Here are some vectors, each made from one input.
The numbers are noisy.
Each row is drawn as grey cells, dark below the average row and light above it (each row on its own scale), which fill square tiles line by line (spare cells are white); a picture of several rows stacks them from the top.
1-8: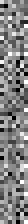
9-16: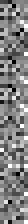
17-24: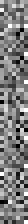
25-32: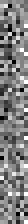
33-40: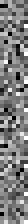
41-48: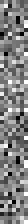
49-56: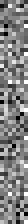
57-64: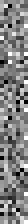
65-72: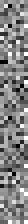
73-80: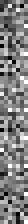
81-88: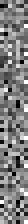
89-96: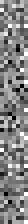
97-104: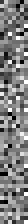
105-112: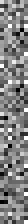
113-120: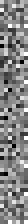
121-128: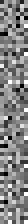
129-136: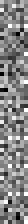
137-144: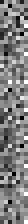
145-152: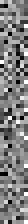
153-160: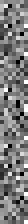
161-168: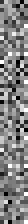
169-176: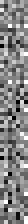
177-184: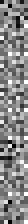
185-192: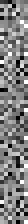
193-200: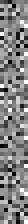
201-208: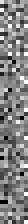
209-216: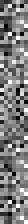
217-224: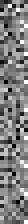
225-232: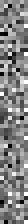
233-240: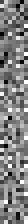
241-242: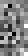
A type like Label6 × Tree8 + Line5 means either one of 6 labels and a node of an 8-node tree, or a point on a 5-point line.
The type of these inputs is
Line11 + Line19.
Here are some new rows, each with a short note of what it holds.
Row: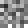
a point on a 19-point line
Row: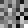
a point on an 11-point line
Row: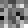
a point on a 19-point line
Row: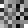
a point on an 11-point line
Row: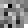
a point on an 11-point line
